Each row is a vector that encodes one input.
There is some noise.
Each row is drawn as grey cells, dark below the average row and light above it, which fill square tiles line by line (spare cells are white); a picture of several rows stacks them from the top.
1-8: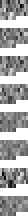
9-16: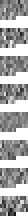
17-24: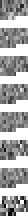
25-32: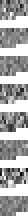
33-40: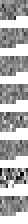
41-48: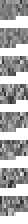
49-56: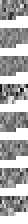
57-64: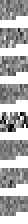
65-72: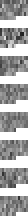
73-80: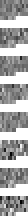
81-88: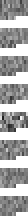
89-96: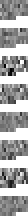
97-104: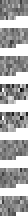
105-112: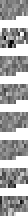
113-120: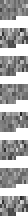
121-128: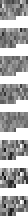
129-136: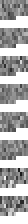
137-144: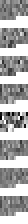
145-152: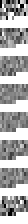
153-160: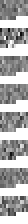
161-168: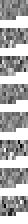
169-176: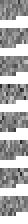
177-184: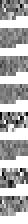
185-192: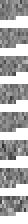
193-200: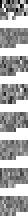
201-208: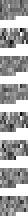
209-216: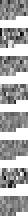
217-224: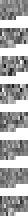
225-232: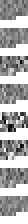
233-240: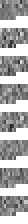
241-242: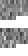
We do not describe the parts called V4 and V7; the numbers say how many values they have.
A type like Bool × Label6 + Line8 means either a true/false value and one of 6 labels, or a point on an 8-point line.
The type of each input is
Bool × Line5 + (Line6 + V7) × V4.
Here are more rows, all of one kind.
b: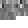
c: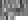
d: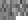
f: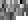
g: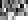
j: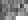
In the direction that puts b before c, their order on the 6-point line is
b, f, c, g, d, j.
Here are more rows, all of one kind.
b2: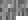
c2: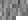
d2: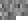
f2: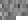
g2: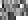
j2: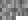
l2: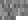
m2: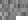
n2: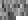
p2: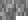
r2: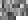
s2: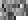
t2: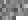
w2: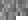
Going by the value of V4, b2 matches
j2, p2 and w2.
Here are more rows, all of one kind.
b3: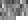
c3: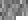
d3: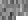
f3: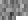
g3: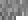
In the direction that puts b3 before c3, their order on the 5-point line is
d3, f3, b3, c3, g3.
